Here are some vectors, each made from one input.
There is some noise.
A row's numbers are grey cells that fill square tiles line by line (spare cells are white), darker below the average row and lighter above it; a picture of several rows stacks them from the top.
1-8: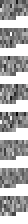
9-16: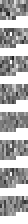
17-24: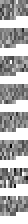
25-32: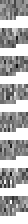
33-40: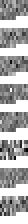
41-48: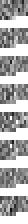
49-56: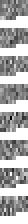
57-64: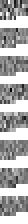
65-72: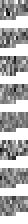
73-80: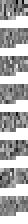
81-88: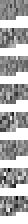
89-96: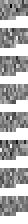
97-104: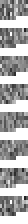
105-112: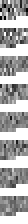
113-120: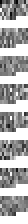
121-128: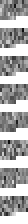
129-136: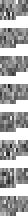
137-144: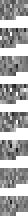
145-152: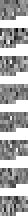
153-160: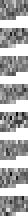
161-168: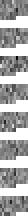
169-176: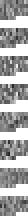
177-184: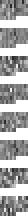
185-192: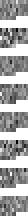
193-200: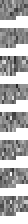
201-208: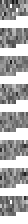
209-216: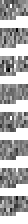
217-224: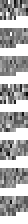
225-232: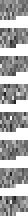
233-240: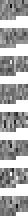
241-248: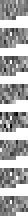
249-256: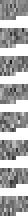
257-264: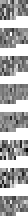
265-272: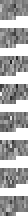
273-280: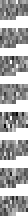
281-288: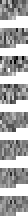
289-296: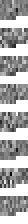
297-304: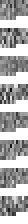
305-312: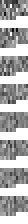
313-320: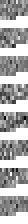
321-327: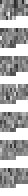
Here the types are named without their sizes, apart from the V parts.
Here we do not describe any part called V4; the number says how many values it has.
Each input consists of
a list of items, each a true/false value and a value of V4.
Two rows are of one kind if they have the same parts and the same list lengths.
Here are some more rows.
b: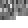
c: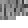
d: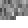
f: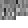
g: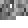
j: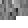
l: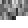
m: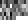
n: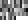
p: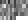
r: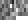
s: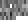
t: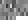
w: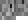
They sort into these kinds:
b, g, m, r, s, t
c, d, f, j, l, p, w
n

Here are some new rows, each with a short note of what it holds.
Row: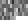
a list of one item
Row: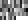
the empty list
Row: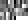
the empty list
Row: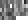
a list of one item
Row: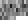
a list of two items
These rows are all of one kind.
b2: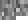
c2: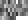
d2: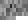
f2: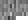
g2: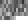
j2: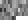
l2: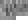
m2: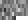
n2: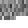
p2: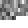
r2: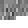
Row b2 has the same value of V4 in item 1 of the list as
j2, m2 and p2.
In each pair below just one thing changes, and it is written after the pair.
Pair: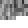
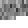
the value of V4 in item 2 of the list
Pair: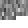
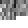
the value of V4 in item 1 of the list
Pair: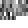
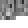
the true/false value in item 1 of the list
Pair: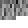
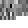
the value of V4 in item 1 of the list
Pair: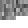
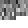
the value of V4 in item 2 of the list
